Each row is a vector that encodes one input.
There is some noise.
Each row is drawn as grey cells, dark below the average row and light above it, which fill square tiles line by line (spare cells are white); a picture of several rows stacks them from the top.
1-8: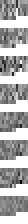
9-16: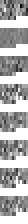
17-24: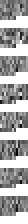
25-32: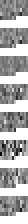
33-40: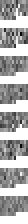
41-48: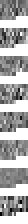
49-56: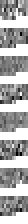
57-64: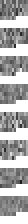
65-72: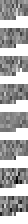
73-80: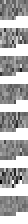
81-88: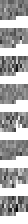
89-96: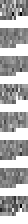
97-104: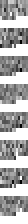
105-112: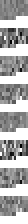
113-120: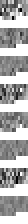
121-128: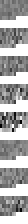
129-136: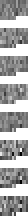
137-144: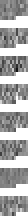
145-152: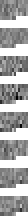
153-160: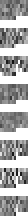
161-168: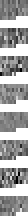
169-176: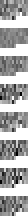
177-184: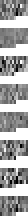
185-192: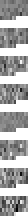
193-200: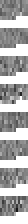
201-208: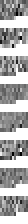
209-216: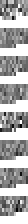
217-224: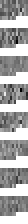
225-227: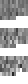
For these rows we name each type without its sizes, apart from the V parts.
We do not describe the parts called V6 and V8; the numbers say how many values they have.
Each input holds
a node of a tree, a true/false value and a value of V8, together with either a point on a line, or a value of V6.
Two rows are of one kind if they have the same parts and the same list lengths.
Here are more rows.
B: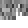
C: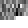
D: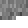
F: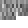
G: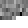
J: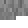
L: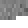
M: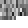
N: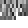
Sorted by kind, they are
B, F, J, L, M
C, D, G, N

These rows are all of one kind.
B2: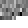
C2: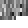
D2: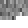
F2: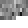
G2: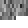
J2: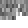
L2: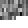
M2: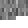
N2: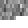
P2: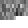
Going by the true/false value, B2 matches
G2 and P2.
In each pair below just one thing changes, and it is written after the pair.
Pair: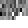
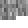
the value of V8
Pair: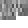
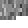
the value of V8
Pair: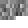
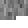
the node of the tree
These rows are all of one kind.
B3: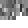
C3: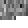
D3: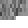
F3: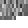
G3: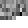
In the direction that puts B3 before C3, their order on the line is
B3, G3, F3, D3, C3.
